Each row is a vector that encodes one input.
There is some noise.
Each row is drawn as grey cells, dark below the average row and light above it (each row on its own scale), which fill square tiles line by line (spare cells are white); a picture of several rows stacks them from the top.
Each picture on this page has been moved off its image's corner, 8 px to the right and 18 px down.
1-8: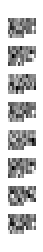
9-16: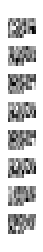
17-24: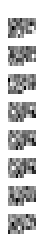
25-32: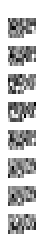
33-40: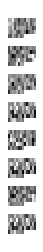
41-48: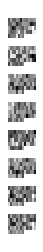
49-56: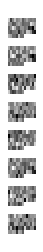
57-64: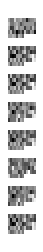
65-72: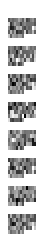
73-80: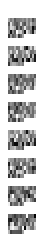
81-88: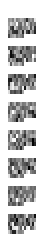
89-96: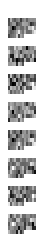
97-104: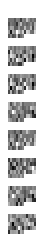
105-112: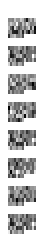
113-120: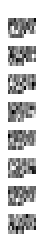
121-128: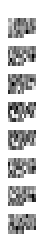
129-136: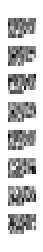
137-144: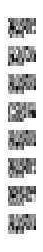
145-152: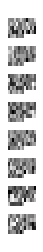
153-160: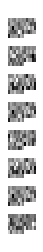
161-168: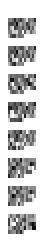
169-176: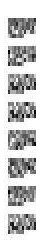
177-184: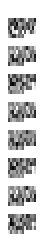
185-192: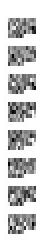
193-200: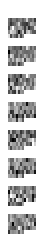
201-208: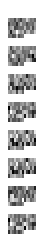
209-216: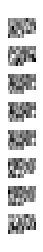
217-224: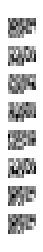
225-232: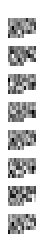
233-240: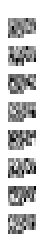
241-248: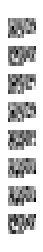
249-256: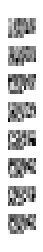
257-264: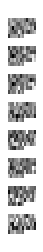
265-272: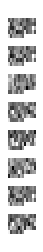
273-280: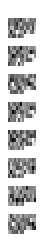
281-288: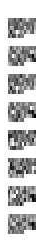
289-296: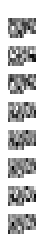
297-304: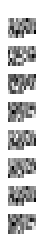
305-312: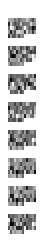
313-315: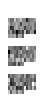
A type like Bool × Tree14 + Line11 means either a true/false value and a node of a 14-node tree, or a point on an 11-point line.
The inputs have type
List2(Circle6).
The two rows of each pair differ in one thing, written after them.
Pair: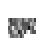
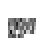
the place on the 6-point circle in item 1 of the list
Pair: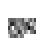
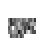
the place on the 6-point circle in item 2 of the list
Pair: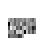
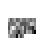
the place on the 6-point circle in item 1 of the list
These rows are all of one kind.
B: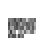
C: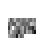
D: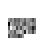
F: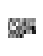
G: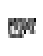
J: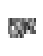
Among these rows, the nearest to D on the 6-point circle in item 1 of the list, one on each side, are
B and F.
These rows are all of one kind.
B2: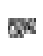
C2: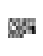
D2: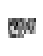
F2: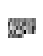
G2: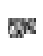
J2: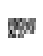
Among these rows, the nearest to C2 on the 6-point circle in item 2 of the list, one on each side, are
F2 and J2.
